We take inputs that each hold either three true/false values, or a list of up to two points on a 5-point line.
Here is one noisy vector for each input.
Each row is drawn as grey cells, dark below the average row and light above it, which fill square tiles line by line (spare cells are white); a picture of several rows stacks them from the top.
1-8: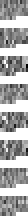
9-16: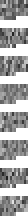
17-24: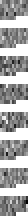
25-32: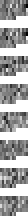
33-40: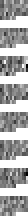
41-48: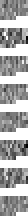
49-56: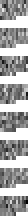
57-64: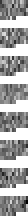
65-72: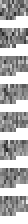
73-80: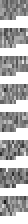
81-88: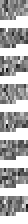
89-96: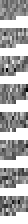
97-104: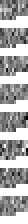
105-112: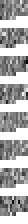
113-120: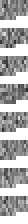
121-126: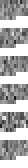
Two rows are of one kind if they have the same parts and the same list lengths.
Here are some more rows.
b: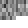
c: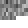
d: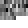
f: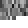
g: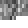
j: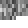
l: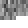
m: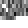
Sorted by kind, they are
b
c, l
d, f, m
g, j

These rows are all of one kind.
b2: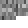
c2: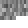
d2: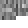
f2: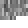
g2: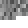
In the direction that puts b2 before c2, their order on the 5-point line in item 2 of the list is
f2, d2, b2, g2, c2.
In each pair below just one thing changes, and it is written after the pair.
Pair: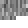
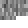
the place on the 5-point line in item 2 of the list
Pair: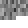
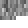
the place on the 5-point line in item 1 of the list
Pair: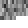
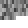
the place on the 5-point line in item 2 of the list
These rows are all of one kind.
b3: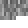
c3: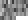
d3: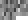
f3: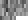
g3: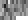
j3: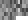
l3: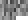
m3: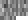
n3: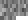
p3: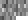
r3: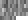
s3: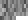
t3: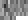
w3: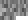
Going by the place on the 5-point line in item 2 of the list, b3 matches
c3, l3 and m3.
